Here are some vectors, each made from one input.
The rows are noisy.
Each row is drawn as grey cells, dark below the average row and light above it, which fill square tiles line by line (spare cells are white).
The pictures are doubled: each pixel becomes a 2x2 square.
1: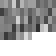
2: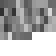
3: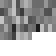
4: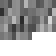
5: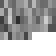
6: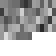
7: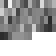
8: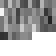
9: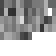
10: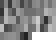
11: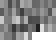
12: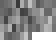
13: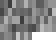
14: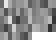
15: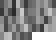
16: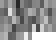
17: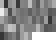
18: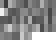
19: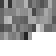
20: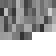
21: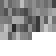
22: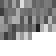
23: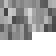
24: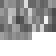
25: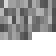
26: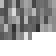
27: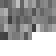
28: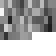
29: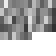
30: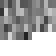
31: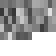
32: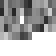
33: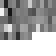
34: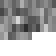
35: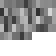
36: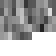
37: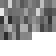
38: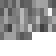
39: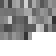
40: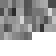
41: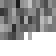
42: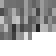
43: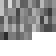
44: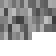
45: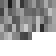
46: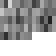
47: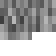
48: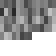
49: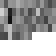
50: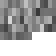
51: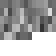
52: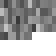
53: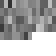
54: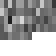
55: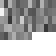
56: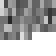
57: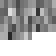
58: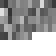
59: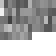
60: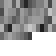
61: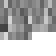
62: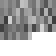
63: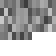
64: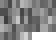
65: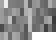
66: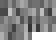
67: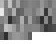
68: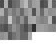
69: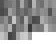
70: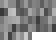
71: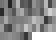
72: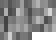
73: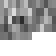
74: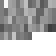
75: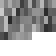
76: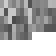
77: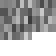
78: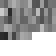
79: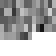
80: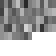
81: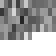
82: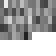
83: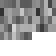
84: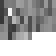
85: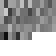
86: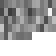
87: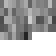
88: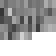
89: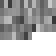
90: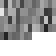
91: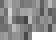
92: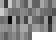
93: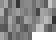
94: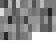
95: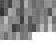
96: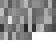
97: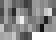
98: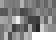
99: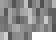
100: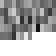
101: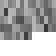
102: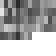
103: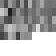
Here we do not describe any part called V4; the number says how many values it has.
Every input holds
a value of V4, together with either a point on a 10-point circle and a true/false value, or a fixed value.
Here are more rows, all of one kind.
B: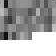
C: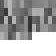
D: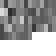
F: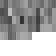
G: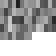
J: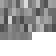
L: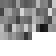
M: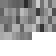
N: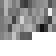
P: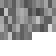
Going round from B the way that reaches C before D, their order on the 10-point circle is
B, J, G, M, F, L, C, N, D, P.
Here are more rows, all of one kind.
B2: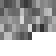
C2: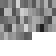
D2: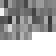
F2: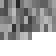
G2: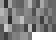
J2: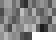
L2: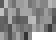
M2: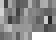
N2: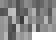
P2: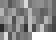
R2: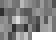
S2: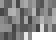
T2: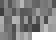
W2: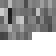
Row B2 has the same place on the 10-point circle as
G2, P2 and R2.
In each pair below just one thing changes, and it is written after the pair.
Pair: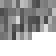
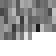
the true/false value
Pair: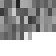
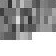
the true/false value
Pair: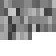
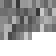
the place on the 10-point circle
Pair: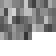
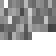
the place on the 10-point circle
